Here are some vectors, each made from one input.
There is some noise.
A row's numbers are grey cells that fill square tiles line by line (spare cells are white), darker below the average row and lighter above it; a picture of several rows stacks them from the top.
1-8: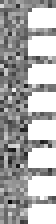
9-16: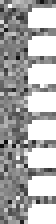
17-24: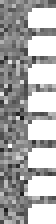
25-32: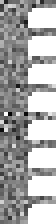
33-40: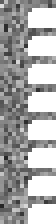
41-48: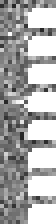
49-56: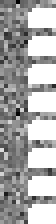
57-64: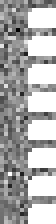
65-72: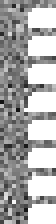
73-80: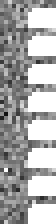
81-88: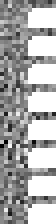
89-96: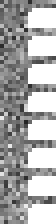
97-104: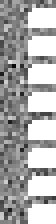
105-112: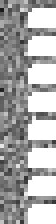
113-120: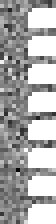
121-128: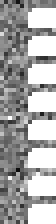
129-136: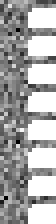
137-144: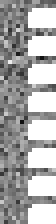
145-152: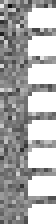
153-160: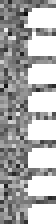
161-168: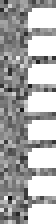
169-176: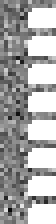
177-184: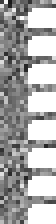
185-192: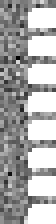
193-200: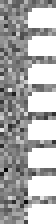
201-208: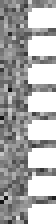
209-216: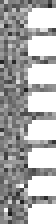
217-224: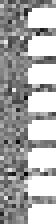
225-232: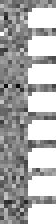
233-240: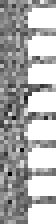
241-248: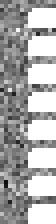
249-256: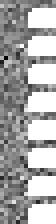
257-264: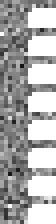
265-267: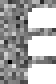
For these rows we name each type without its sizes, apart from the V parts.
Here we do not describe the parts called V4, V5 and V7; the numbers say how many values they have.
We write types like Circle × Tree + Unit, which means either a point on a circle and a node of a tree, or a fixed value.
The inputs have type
Bool × (Circle + V7) + Line × V4 + V5.
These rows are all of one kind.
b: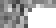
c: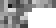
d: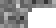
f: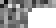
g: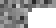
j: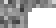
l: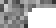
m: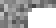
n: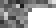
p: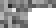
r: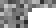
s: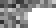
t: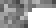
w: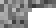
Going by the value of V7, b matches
c, l, r and t.
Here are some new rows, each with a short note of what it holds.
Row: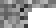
a point on a circle and a true/false value
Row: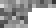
a value of V5
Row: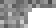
a point on a line and a value of V4
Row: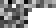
a point on a circle and a true/false value
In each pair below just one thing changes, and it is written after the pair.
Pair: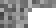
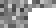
the place on the circle
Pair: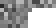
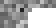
the place on the circle
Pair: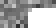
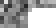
the true/false value
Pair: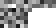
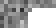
the true/false value
